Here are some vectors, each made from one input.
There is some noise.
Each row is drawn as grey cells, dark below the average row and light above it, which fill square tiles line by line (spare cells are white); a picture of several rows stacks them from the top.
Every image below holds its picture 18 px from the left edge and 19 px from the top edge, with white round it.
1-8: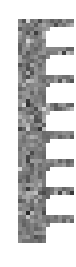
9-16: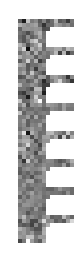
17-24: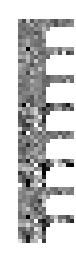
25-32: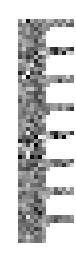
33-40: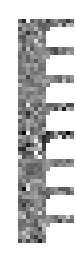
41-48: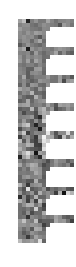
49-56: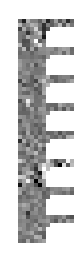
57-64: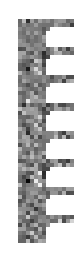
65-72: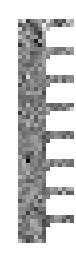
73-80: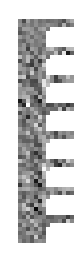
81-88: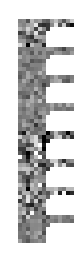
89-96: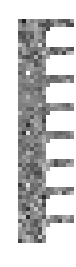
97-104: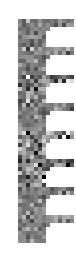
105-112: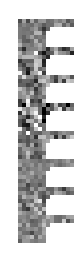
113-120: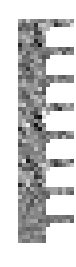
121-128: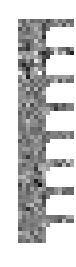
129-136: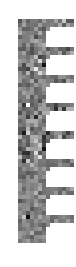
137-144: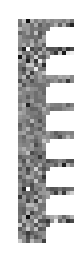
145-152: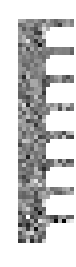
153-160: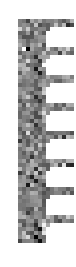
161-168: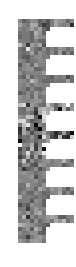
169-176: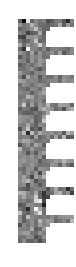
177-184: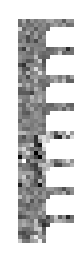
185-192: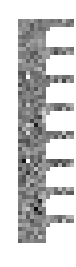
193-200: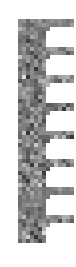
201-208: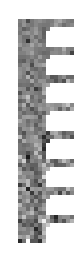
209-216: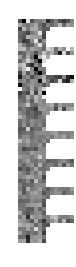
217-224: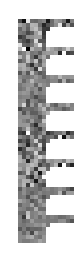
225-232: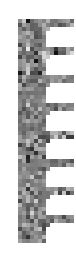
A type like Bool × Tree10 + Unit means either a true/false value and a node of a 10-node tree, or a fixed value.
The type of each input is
Bool × Bool × Bool × Circle15 × (Circle15 + Unit) + Unit.
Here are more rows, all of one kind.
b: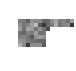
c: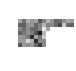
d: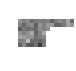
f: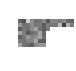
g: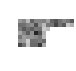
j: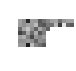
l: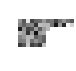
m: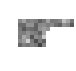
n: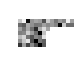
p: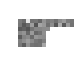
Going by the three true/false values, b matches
f and m.
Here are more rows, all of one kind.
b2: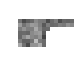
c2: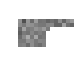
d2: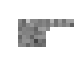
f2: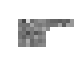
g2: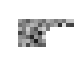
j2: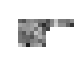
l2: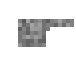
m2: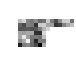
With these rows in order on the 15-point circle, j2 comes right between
d2 and m2.
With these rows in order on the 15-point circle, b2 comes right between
c2 and m2.
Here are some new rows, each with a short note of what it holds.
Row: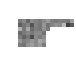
a point on each of two 15-point circles and three true/false values
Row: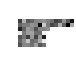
a fixed value
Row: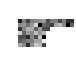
a fixed value
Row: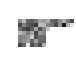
a point on each of two 15-point circles and three true/false values
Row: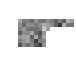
a point on a 15-point circle and three true/false values
